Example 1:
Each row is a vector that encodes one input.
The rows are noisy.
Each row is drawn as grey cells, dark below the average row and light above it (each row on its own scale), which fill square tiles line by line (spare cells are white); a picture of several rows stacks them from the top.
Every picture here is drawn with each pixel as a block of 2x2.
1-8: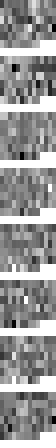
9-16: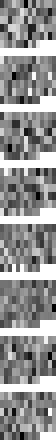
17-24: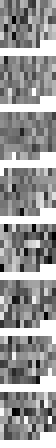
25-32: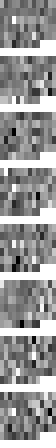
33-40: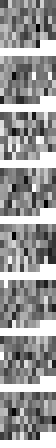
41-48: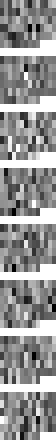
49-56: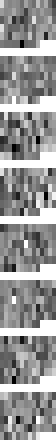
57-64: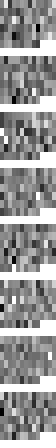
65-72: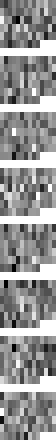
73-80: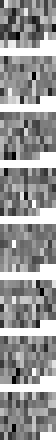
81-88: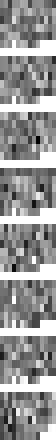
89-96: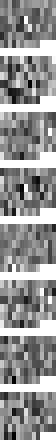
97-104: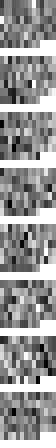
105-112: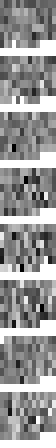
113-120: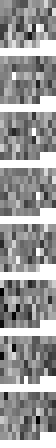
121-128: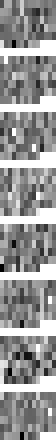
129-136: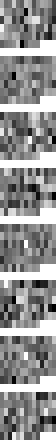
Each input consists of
three labels (each one of 9).
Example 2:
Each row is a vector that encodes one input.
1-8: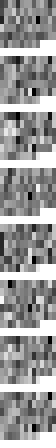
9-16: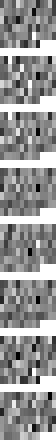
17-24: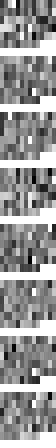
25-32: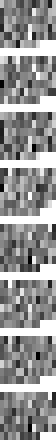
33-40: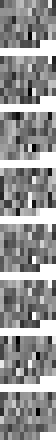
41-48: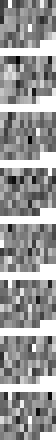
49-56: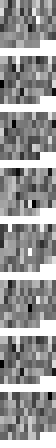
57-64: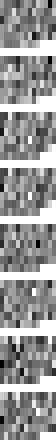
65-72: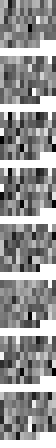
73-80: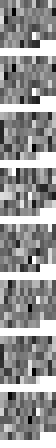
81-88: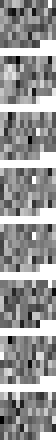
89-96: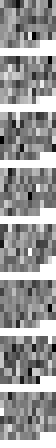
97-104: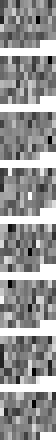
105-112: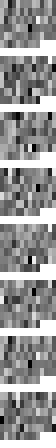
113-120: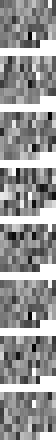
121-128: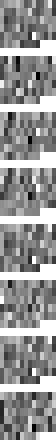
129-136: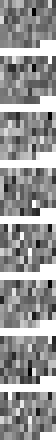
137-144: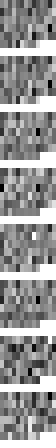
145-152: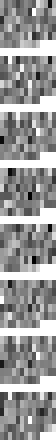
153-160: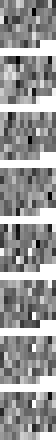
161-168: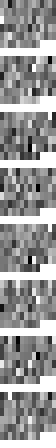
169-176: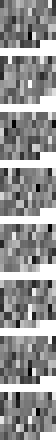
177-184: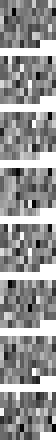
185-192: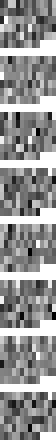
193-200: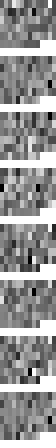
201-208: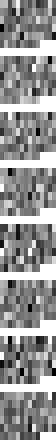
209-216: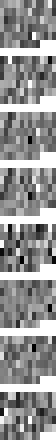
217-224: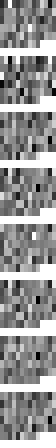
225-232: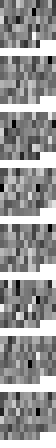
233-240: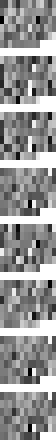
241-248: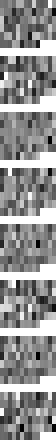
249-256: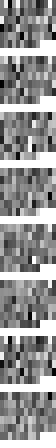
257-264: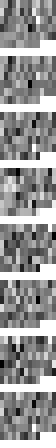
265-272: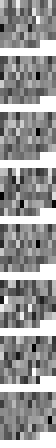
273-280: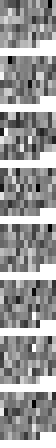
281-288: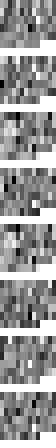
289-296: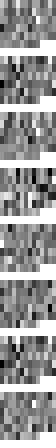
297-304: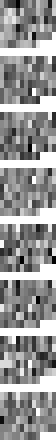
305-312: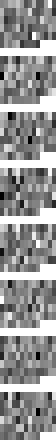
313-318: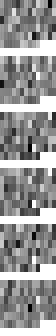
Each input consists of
a true/false value, together with either a point on an 18-point circle, or a point on a 12-point line.
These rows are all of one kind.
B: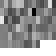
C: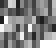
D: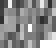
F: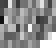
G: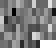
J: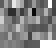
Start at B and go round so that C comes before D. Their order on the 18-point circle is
B, J, C, G, F, D.
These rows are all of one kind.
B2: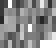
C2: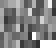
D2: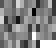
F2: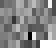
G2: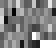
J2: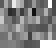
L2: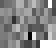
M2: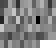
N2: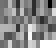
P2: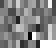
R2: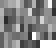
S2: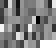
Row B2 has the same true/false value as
M2, N2 and S2.
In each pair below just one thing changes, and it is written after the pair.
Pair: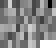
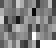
the true/false value
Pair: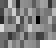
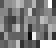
the true/false value
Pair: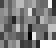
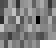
the true/false value
